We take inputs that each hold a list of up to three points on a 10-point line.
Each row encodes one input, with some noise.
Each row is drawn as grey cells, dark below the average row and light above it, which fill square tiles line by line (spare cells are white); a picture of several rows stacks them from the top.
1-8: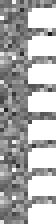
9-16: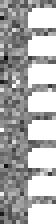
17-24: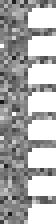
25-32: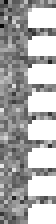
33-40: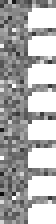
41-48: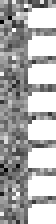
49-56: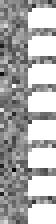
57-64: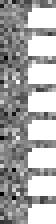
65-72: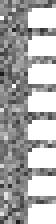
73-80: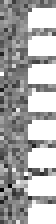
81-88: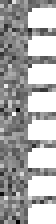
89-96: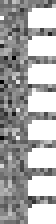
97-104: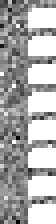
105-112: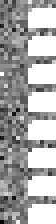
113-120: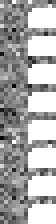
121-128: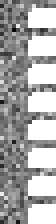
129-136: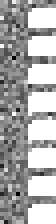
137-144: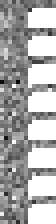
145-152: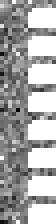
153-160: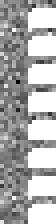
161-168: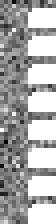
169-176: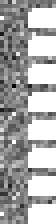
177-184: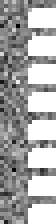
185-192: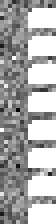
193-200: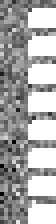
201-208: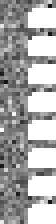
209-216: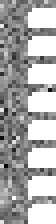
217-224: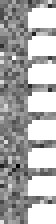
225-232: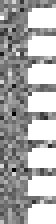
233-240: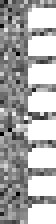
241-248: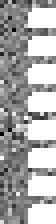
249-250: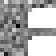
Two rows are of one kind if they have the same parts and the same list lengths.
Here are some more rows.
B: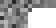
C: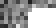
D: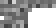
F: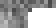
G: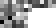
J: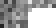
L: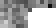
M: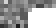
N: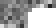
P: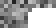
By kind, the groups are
B, F, L, N
C, D, M
G
J, P

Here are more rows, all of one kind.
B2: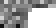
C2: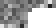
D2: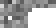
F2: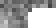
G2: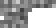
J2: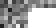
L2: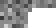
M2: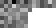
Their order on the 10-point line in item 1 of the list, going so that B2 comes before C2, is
B2, G2, D2, C2, F2, L2, M2, J2.
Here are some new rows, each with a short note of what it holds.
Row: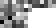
the empty list
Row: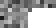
a list of two items
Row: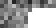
a list of two items
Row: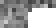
a list of two items
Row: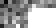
a list of three items
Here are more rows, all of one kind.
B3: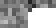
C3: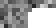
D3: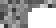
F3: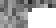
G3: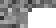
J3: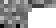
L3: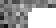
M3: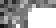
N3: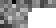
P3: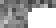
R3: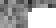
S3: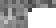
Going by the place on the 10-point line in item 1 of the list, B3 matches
F3, P3, R3 and S3.
